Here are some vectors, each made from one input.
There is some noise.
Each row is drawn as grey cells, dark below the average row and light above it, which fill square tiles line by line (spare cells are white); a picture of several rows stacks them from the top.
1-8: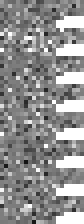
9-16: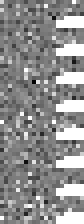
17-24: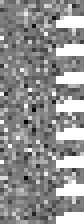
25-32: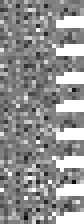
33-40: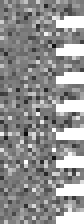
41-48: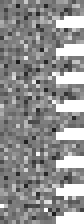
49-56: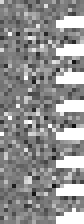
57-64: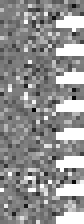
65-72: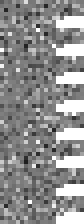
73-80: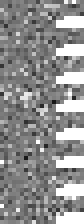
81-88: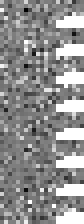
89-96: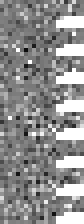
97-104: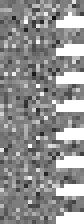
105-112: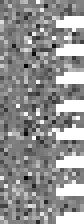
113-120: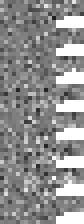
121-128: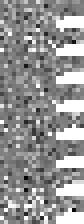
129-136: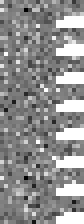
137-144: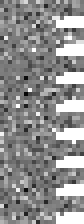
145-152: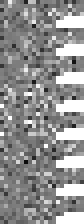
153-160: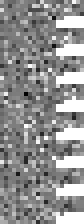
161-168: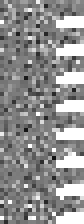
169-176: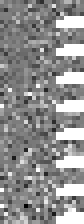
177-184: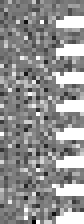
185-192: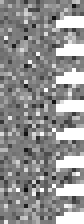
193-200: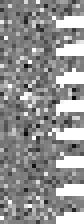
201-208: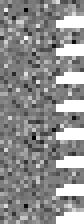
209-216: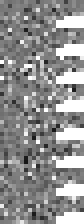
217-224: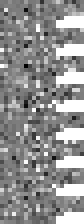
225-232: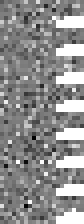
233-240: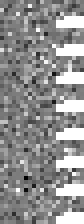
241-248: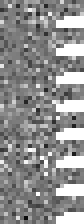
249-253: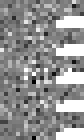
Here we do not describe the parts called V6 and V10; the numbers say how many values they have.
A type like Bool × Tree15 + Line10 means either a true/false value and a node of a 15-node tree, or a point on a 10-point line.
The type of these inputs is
Label7 × V6 × V10 + Line7.
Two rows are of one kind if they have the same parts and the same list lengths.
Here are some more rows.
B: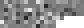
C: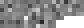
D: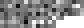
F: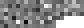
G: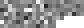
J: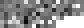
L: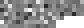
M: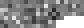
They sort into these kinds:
B, D, G, J, L
C, F, M

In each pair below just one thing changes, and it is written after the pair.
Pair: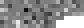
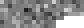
the label
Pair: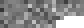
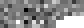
the value of V6
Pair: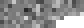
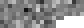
the value of V10
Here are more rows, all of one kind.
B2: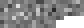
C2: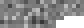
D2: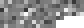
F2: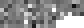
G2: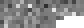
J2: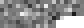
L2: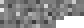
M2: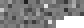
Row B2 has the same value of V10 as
D2 and J2.
